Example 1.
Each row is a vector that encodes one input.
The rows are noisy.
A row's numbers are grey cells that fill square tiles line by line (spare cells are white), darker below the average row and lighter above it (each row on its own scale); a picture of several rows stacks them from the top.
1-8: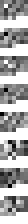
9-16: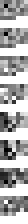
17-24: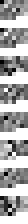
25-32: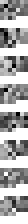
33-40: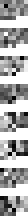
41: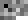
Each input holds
three true/false values.
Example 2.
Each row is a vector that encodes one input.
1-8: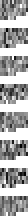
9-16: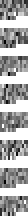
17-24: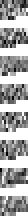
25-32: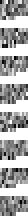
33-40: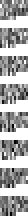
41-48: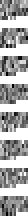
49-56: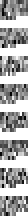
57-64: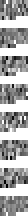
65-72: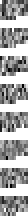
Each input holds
four true/false values.
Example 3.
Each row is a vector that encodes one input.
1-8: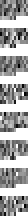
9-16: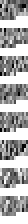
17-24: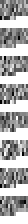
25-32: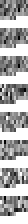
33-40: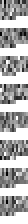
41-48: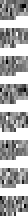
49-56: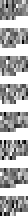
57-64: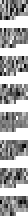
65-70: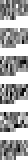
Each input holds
one of 6 labels.
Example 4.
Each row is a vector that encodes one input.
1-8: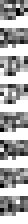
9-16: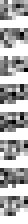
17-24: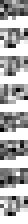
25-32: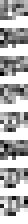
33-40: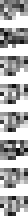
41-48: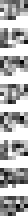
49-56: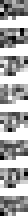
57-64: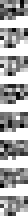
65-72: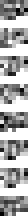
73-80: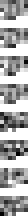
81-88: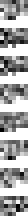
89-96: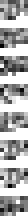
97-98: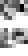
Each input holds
a point on an 8-point circle.
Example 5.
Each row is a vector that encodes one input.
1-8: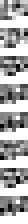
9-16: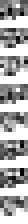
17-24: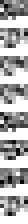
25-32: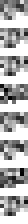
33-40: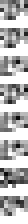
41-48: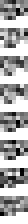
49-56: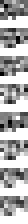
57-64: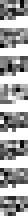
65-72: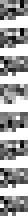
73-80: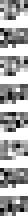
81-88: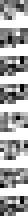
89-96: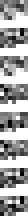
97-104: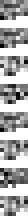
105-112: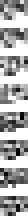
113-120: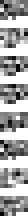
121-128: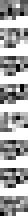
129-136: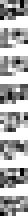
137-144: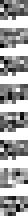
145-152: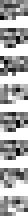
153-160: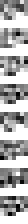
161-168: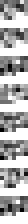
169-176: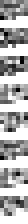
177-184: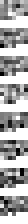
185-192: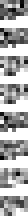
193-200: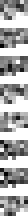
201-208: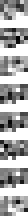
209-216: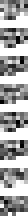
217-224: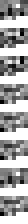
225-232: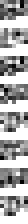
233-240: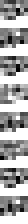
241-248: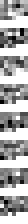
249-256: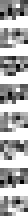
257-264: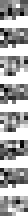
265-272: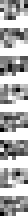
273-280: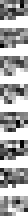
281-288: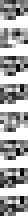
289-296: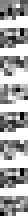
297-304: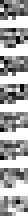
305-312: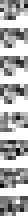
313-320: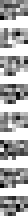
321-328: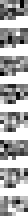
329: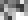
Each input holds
a point on an 8-point circle.
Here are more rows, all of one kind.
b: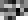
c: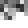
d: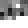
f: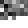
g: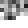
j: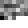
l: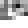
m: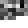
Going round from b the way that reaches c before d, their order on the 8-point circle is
b, g, c, l, j, f, d, m.
